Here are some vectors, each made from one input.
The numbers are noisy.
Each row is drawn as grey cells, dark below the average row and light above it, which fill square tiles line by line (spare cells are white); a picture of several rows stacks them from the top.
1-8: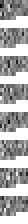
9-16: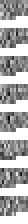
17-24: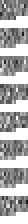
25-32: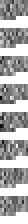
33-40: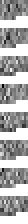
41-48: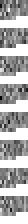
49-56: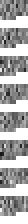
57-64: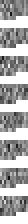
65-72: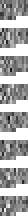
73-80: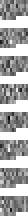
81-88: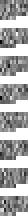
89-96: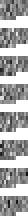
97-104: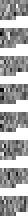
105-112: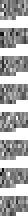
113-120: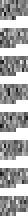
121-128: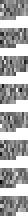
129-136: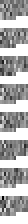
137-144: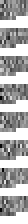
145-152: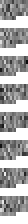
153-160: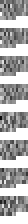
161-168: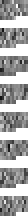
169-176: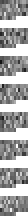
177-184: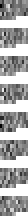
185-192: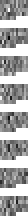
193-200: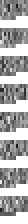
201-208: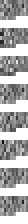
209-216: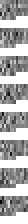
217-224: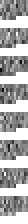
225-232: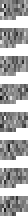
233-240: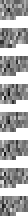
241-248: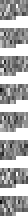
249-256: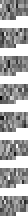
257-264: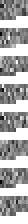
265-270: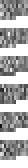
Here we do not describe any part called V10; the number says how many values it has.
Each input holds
a true/false value, together with either a point on a 14-point circle and one of 8 labels, or a value of V10.
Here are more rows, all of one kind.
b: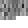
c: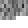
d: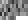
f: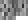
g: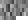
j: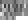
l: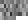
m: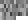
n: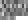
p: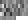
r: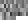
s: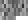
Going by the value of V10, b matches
c, d, f and s.
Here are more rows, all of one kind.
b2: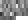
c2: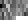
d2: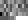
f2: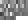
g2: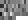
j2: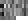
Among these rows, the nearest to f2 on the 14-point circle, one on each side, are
b2 and g2.
